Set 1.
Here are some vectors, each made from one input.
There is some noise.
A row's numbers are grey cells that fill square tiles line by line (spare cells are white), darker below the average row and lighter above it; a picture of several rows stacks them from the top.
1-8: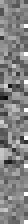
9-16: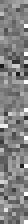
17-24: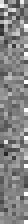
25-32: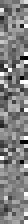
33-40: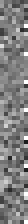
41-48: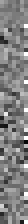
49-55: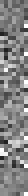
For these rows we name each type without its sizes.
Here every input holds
either a label, or three true/false values.
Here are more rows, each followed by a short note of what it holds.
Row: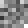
three true/false values
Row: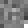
a label
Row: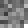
a label
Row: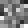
three true/false values
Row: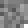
three true/false values
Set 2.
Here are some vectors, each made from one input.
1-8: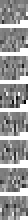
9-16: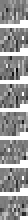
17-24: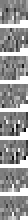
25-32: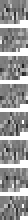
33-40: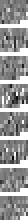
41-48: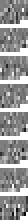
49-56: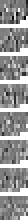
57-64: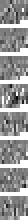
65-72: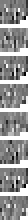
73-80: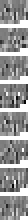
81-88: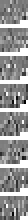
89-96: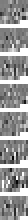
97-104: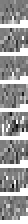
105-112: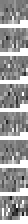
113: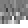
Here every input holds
a list of up to two points on a 4-point line.
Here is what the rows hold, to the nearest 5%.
All of them are lists of up to two points on a 4-point line: about 5% are empty, 30% hold one and 65% two.
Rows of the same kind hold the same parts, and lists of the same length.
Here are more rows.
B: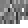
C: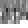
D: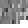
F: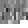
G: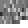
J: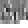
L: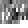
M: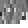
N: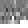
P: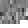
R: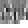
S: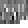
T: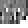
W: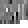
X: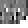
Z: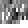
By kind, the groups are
B, S, T, W, X
C, D, F, G, J, M, N, P, R
L, Z

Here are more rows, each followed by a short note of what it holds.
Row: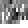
the empty list
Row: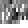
the empty list
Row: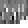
a list of one item
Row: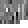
a list of one item
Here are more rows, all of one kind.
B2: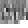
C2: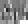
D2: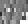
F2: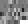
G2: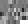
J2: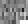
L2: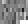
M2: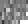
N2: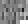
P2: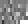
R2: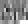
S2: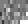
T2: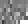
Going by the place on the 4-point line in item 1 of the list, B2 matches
C2 and R2.
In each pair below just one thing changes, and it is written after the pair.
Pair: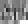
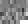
the place on the 4-point line in item 1 of the list
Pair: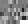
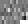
the place on the 4-point line in item 2 of the list
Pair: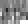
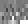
the place on the 4-point line in item 2 of the list
